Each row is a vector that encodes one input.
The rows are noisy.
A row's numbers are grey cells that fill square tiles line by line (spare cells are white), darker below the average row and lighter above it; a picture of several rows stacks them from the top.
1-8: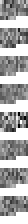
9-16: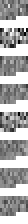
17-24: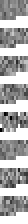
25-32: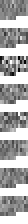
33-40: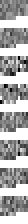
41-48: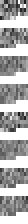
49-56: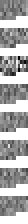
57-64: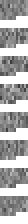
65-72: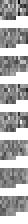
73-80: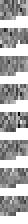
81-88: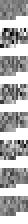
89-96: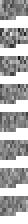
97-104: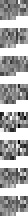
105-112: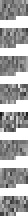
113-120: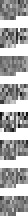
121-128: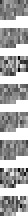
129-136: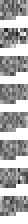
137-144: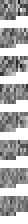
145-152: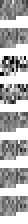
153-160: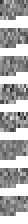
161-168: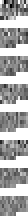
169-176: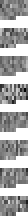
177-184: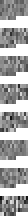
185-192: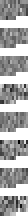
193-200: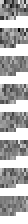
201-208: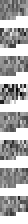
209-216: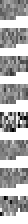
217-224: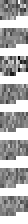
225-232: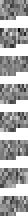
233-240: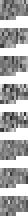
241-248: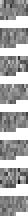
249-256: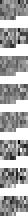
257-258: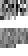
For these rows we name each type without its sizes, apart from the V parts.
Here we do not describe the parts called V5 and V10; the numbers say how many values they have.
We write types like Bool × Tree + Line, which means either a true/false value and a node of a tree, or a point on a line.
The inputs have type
List(Line) + V5 × V10.
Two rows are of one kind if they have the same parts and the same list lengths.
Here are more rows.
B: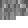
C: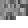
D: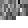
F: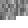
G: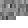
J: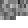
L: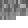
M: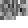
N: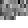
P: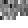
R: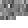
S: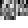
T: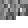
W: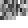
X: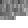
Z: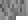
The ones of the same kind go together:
B, L, S
C, D, G, R, T
F, N, X
J, M, W, Z
P

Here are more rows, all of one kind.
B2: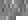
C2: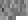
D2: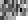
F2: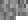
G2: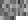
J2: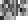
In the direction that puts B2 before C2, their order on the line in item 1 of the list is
B2, C2, J2, F2, G2, D2.
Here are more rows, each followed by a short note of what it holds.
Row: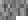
a value of V5 and a value of V10
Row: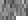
a value of V5 and a value of V10
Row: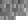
a list of three items
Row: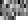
a list of three items
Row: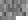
a list of two items
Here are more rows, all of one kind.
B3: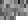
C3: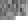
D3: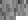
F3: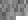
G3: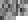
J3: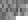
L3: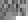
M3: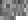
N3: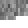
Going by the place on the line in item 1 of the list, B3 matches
C3, L3 and M3.
